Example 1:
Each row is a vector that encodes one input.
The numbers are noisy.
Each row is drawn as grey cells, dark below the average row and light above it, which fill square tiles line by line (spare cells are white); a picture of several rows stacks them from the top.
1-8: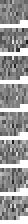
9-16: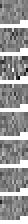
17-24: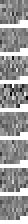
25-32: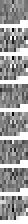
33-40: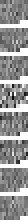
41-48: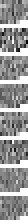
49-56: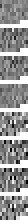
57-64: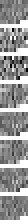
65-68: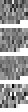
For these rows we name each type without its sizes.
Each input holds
either a point on a line, or a node of a tree.
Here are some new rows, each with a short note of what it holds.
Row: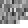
a node of a tree
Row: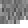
a point on a line
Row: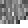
a node of a tree
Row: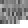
a point on a line
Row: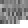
a point on a line
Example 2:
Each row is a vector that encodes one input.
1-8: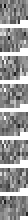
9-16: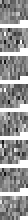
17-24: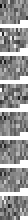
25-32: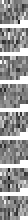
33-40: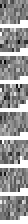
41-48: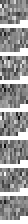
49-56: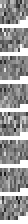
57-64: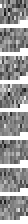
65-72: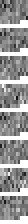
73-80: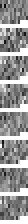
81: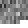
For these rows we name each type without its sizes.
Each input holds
a node of a tree, together with either a point on a circle, or a fixed value.
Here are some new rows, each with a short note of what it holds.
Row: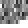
a point on a circle and a node of a tree
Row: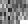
a point on a circle and a node of a tree
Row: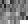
a node of a tree
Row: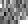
a point on a circle and a node of a tree
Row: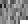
a node of a tree
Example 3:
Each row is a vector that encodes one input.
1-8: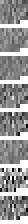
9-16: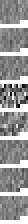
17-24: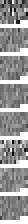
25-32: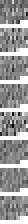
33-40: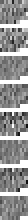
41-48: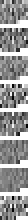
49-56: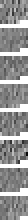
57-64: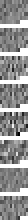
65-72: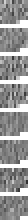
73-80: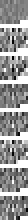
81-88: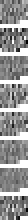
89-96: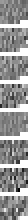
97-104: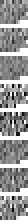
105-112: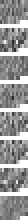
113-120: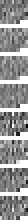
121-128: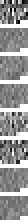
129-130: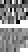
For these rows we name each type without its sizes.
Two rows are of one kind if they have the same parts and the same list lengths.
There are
3 kinds of row.
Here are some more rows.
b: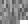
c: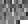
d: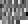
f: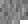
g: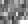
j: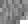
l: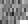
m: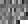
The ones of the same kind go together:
b, d, j
c, f, l, m
g

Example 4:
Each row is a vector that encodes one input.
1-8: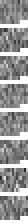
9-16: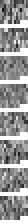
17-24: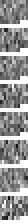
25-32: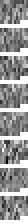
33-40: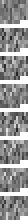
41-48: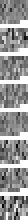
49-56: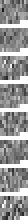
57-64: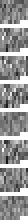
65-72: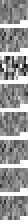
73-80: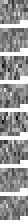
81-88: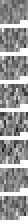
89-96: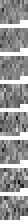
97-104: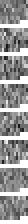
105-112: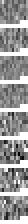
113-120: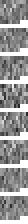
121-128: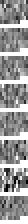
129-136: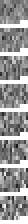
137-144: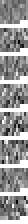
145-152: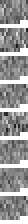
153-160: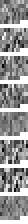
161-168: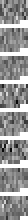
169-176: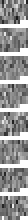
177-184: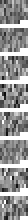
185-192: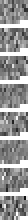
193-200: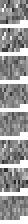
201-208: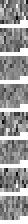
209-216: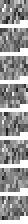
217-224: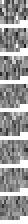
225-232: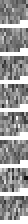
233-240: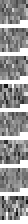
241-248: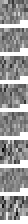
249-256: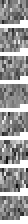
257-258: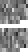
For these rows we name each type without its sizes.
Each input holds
a true/false value, together with either a point on a circle, or a fixed value.
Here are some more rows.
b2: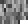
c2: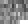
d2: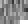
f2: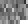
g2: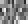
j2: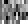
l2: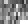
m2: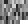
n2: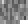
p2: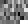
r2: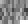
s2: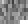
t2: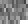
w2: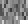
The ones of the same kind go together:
b2, c2, d2, j2, l2, m2, n2, r2, s2, w2
f2, g2, p2, t2

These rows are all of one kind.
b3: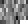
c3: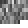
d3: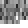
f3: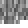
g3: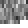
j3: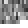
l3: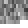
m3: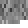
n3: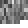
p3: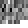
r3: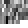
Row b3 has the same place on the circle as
c3, m3 and p3.
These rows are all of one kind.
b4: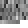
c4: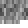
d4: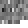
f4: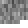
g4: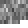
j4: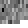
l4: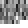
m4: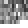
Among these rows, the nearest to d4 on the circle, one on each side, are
f4 and j4.
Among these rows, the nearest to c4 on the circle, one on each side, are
b4 and g4.
